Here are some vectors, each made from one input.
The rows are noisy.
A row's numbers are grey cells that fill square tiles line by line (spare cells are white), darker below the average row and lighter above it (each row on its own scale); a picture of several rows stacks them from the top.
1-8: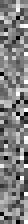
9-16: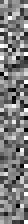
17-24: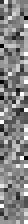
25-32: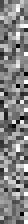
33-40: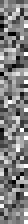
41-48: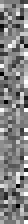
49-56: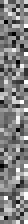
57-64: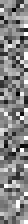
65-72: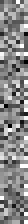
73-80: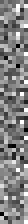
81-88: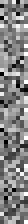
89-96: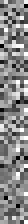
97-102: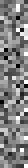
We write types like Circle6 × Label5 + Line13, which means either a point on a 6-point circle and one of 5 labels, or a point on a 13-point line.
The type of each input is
Line9 + List2(Line7).
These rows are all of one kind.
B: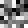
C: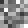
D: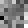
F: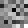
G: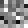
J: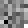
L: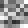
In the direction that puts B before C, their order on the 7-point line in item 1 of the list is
B, D, G, F, J, C, L.
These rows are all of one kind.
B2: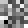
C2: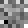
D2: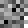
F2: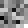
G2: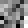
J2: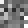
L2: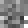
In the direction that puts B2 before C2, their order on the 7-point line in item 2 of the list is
B2, J2, L2, F2, D2, C2, G2.
